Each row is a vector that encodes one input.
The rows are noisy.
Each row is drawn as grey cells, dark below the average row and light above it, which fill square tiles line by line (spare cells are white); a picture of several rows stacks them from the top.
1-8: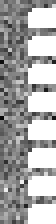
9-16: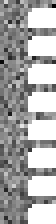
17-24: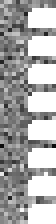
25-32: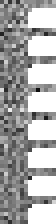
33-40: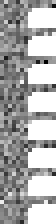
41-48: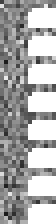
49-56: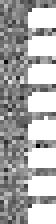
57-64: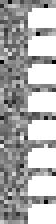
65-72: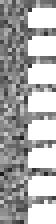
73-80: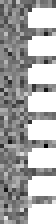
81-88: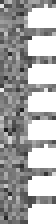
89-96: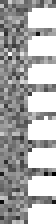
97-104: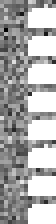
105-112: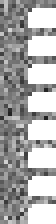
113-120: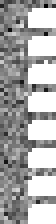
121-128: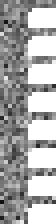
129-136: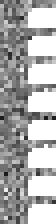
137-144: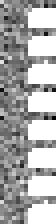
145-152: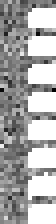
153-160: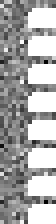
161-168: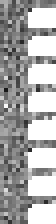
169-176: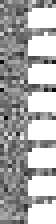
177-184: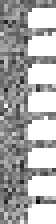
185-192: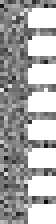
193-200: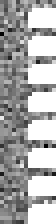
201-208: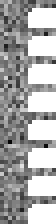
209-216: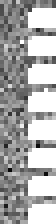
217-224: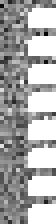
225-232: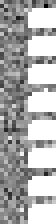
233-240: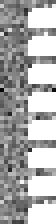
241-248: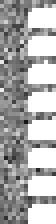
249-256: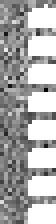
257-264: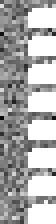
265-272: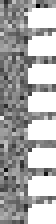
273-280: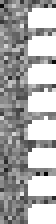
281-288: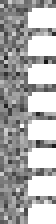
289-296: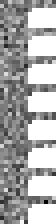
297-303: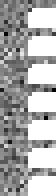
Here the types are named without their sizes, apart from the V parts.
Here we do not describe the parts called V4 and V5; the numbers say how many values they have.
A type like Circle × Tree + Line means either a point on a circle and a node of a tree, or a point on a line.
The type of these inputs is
(Bool × V5 + Label) × (Line + V4).
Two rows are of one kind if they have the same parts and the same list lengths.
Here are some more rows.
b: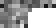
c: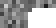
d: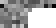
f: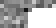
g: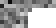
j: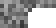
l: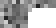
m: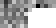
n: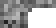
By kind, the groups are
b, d, g
c, j, n
f
l, m

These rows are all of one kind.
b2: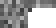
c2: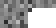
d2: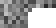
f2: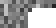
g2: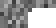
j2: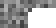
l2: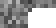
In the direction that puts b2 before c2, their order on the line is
b2, f2, g2, d2, l2, j2, c2.
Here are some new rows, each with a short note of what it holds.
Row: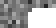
a label and a point on a line
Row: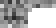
a true/false value, a value of V4 and a value of V5
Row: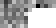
a true/false value, a value of V4 and a value of V5
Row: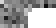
a point on a line, a true/false value and a value of V5
